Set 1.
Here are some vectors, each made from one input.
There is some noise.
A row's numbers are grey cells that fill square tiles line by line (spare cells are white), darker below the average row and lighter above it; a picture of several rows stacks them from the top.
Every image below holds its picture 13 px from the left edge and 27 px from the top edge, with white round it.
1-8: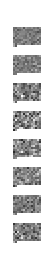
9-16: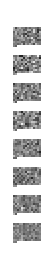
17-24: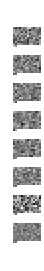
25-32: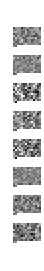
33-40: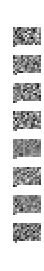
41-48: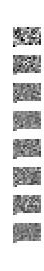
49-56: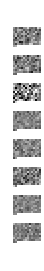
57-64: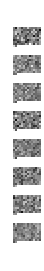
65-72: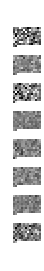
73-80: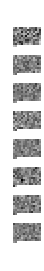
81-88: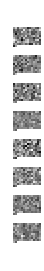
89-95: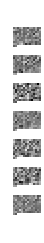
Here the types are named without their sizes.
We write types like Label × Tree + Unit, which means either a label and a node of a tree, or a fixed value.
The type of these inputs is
Circle.
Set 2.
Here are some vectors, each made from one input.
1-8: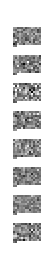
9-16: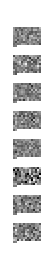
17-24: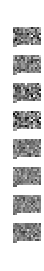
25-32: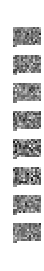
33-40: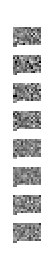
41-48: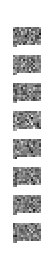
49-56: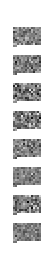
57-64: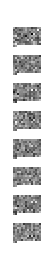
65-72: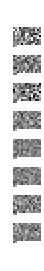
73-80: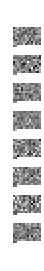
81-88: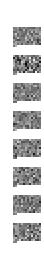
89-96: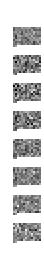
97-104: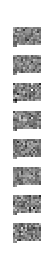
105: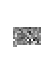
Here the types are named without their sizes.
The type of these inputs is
Line.
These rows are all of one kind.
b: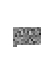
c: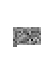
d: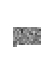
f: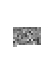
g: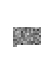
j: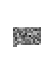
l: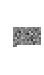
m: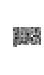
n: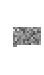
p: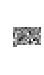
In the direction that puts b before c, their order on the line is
b, l, n, c, m, d, g, f, j, p.
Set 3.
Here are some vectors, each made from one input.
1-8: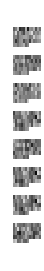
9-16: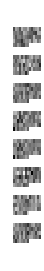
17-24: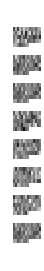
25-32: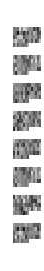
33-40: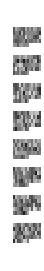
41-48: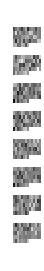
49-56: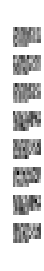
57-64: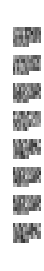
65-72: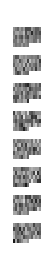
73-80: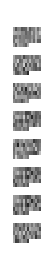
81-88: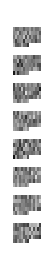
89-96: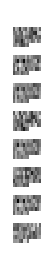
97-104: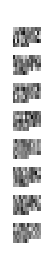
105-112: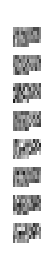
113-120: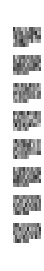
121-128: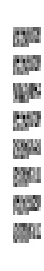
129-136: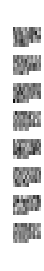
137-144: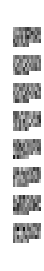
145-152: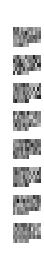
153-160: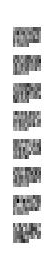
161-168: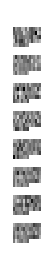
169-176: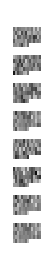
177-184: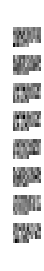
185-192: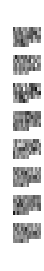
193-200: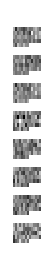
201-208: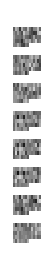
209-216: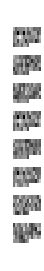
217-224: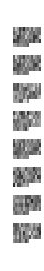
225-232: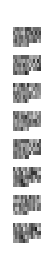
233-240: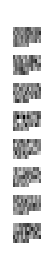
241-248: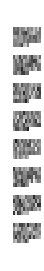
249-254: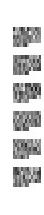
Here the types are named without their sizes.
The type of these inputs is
Label.
